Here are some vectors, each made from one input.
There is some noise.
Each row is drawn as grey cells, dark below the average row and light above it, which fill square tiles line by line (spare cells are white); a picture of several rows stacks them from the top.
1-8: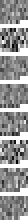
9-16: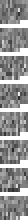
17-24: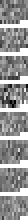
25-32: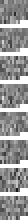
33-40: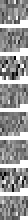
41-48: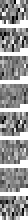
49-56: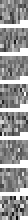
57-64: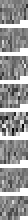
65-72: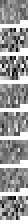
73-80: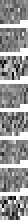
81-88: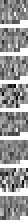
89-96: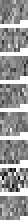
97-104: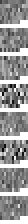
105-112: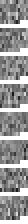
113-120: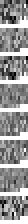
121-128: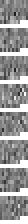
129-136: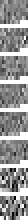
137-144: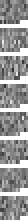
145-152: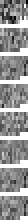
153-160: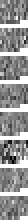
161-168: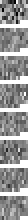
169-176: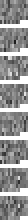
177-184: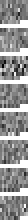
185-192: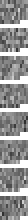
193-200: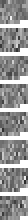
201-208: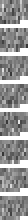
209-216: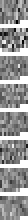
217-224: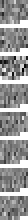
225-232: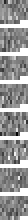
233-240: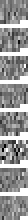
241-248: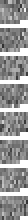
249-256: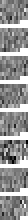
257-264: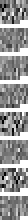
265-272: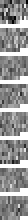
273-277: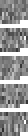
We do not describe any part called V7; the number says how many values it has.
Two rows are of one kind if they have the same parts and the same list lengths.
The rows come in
4 kinds.
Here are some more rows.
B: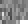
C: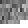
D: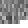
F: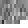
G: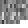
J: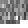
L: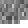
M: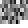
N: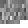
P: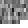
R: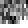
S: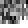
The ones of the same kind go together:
B, C, D, F, G, L, N
J, P
M
R, S

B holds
one of 10 labels and four true/false values.
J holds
one of 10 labels and a value of V7.
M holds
a point on an 11-point circle.
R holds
a fixed value.
